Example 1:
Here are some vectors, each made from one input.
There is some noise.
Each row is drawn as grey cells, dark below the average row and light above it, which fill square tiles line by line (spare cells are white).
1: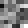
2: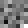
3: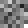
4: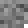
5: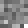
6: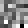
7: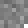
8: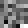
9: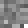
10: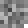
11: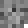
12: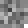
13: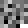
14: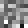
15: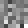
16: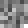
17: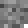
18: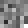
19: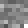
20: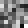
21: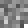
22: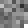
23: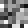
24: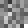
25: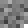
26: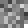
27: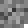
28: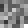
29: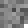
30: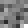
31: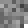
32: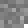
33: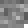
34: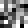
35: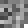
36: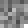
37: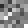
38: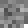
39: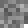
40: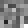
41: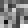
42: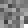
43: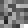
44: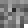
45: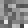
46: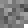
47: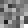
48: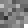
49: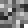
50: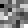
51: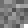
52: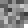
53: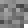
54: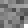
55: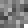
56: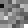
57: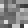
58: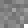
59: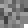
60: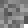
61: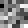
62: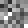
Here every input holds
three true/false values.
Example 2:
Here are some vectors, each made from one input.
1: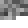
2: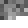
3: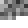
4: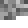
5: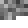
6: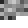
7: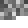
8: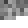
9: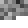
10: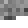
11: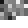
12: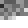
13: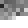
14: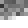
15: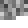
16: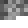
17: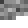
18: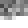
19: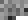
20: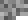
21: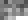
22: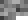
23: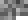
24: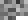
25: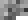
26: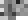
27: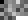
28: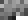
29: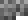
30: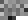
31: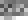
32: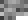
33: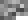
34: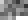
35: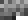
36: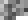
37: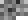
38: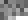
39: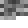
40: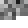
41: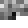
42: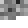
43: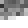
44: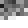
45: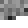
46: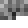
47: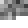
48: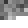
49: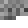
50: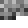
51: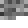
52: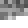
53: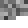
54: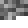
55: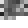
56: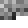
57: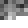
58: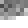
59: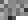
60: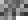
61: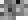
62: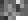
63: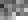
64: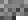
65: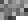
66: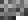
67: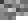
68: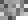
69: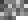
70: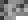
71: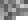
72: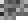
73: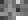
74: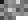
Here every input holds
three true/false values.
